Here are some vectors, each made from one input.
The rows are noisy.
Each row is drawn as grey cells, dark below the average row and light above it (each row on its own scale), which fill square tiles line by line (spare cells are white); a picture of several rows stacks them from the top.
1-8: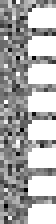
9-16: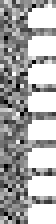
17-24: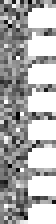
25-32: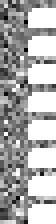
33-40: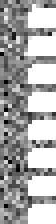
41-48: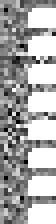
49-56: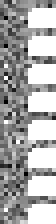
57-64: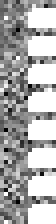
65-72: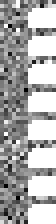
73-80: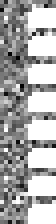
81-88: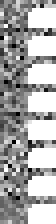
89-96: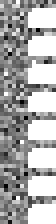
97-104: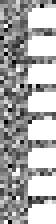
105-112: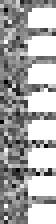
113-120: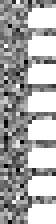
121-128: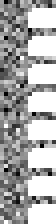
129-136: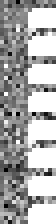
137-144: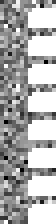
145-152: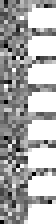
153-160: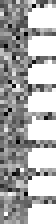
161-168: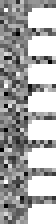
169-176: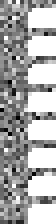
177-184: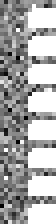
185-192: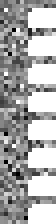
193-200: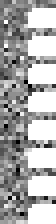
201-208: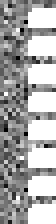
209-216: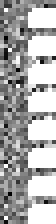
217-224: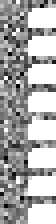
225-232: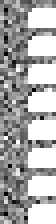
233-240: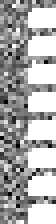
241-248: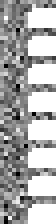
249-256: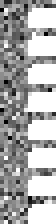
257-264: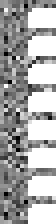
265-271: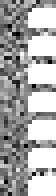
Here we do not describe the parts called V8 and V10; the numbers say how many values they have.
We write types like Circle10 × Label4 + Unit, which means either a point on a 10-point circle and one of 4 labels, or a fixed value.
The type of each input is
(Line5 + V10) × V8 + List2(Line6).
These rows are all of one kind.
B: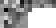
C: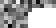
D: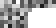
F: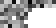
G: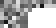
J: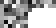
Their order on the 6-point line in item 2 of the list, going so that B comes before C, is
G, J, F, B, C, D.
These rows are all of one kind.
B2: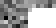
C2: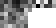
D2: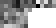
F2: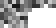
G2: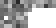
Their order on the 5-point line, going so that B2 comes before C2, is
B2, G2, F2, D2, C2.
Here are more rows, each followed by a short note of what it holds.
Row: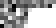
the empty list
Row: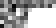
the empty list
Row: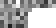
a list of two items
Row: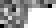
the empty list
